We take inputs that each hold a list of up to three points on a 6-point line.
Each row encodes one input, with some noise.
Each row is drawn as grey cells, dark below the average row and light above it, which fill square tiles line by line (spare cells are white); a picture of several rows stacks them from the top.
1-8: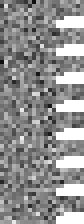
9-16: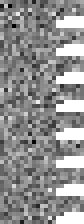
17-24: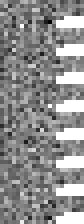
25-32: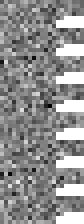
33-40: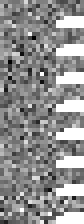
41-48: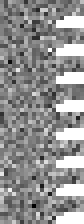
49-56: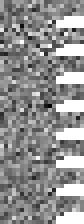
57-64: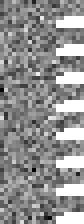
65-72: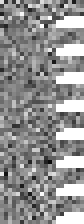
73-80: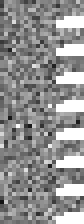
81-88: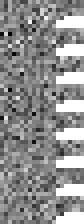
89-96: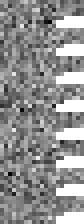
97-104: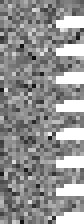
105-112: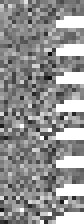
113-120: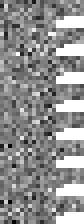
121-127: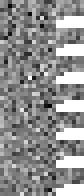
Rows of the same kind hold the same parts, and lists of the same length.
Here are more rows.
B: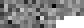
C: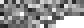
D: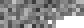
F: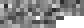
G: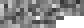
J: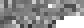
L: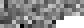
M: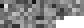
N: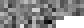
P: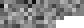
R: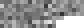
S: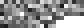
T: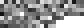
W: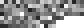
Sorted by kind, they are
B, D, M, P
C, S, T, W
F, G, N
J, L, R

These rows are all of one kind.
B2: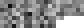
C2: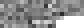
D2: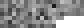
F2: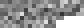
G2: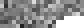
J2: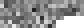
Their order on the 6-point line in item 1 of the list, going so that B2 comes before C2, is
B2, D2, F2, C2, J2, G2.
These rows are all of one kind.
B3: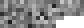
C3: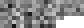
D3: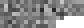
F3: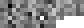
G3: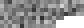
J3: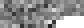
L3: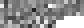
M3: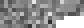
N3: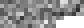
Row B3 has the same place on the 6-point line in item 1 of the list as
D3 and M3.
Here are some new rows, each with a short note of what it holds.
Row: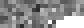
a list of two items
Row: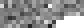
a list of three items
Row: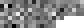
a list of two items
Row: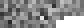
a list of three items
